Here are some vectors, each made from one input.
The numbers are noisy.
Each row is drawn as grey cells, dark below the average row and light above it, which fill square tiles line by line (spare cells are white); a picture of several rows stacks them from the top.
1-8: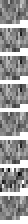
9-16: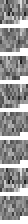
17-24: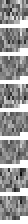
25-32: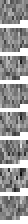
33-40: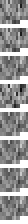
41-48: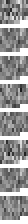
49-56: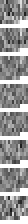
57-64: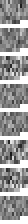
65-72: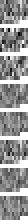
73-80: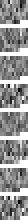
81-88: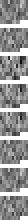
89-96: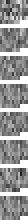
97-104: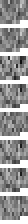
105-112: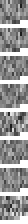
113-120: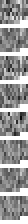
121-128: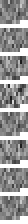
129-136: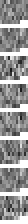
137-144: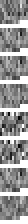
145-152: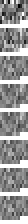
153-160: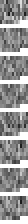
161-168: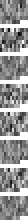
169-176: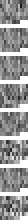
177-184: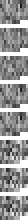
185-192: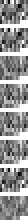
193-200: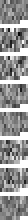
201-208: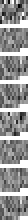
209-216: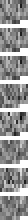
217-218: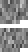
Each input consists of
a point on an 11-point line.
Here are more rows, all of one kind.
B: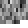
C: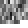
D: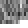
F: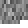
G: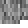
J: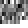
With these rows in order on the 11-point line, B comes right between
C and G.
